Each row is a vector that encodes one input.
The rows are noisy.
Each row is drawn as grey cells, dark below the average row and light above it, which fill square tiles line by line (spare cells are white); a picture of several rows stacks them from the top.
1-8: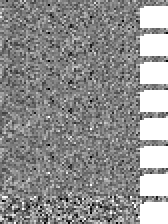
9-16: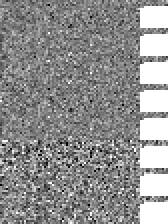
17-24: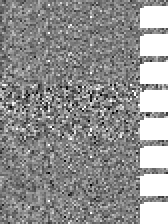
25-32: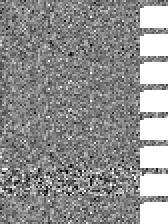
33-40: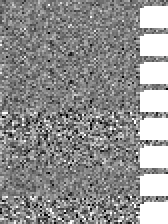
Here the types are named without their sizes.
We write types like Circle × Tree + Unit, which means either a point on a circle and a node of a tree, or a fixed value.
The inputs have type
Bool × Line × Line.
